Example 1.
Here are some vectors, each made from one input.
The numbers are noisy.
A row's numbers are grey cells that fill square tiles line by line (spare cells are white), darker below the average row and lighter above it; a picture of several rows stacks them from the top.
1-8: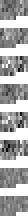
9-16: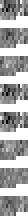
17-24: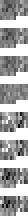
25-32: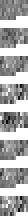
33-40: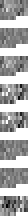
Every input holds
a point on a 5-point line.
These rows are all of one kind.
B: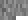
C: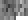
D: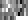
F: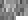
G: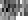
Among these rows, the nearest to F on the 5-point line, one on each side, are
B and D.
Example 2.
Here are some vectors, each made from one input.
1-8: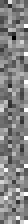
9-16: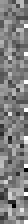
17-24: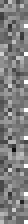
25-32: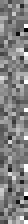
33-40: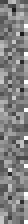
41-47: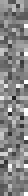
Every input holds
a point on a 7-point line.
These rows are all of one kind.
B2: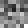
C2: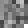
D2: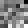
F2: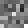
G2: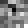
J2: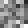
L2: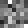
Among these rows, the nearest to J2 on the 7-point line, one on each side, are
C2 and D2.
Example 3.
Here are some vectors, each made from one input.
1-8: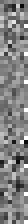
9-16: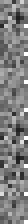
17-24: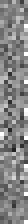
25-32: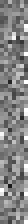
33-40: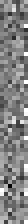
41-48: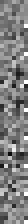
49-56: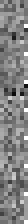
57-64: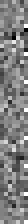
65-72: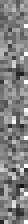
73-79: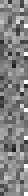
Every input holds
a point on a 9-point line.
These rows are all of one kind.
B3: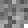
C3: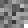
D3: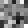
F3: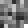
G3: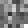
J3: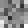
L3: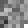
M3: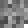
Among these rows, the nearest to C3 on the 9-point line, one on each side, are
B3 and L3.
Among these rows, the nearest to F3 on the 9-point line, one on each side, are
D3 and G3.
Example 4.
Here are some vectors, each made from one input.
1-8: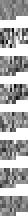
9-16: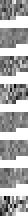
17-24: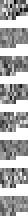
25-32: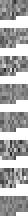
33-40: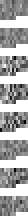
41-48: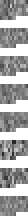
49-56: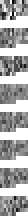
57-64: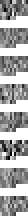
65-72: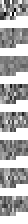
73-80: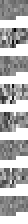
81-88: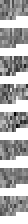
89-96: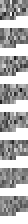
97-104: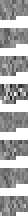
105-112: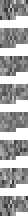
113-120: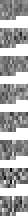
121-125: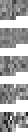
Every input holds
a point on a 14-point line.
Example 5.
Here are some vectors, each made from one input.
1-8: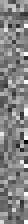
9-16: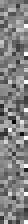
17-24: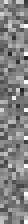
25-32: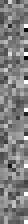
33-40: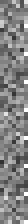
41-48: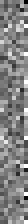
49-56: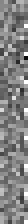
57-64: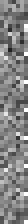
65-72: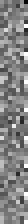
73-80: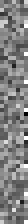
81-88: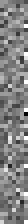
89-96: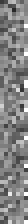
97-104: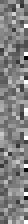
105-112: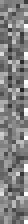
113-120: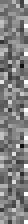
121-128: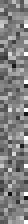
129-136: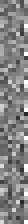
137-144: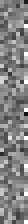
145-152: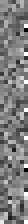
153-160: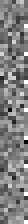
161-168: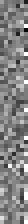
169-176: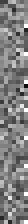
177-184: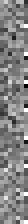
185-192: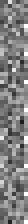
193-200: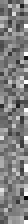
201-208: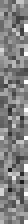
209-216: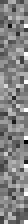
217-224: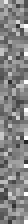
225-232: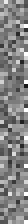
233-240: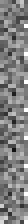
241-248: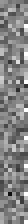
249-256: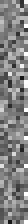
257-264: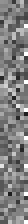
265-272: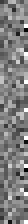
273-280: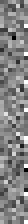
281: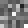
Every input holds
a point on a 7-point line.
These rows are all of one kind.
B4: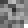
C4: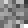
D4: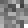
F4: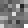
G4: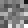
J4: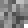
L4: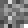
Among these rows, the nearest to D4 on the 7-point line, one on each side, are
B4 and F4.
